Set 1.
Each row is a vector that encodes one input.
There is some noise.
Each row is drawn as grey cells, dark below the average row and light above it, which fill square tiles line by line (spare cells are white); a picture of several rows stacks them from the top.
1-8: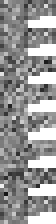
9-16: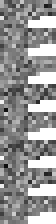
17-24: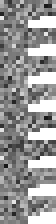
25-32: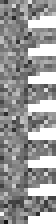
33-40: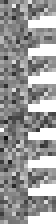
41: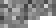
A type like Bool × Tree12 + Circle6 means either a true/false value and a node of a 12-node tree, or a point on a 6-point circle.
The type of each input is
Line6.
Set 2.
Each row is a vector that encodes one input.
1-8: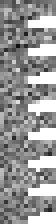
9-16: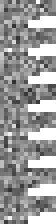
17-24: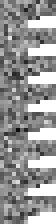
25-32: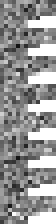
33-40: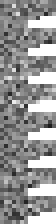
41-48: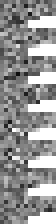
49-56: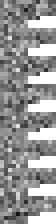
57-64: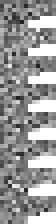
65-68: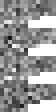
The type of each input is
Circle11.
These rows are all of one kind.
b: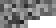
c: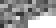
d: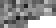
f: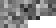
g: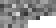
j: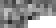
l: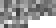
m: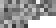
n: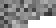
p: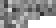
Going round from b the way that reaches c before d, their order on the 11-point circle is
b, f, g, n, p, l, m, c, j, d.
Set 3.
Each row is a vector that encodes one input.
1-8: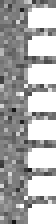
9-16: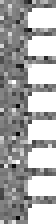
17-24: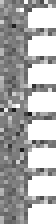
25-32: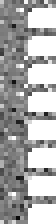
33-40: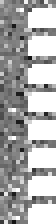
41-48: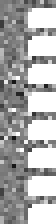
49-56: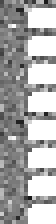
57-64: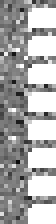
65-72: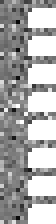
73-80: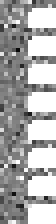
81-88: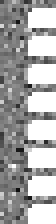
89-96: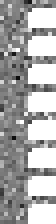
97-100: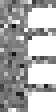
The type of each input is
Bool × Bool × Bool.
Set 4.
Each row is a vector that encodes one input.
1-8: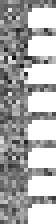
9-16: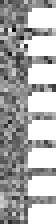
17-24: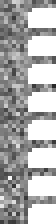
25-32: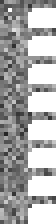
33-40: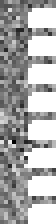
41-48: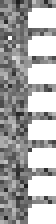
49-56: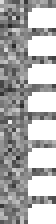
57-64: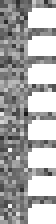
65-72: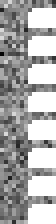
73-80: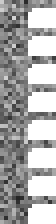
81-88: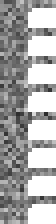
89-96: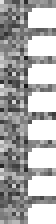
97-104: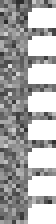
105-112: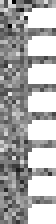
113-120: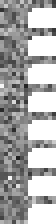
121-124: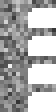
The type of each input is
Bool × Bool × Bool + Unit.
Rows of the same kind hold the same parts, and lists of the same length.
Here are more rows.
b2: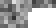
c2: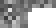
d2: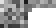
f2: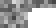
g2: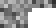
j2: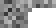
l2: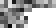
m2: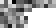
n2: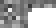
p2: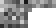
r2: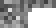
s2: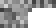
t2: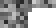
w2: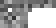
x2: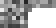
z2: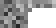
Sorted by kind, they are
b2, c2, d2, f2, g2, j2, n2, p2, r2, s2, t2, w2, x2, z2
l2, m2

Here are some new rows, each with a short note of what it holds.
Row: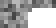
three true/false values
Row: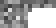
three true/false values
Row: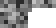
three true/false values
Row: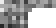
three true/false values
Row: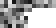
a fixed value
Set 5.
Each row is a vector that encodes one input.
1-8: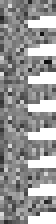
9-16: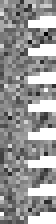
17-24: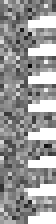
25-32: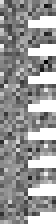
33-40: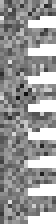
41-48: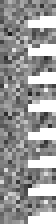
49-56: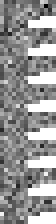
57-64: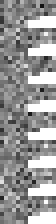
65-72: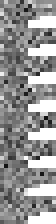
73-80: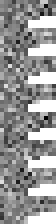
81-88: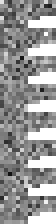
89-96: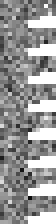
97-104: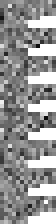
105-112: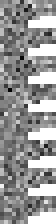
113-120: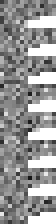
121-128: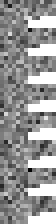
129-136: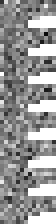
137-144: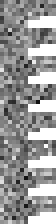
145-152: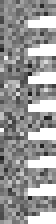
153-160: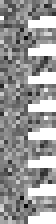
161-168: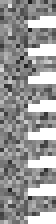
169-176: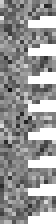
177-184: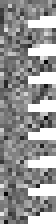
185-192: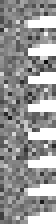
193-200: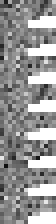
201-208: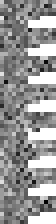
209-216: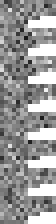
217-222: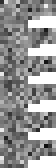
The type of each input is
Line15.
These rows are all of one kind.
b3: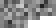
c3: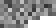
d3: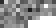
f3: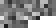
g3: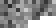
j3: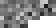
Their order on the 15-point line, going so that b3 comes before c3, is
d3, b3, g3, c3, j3, f3.
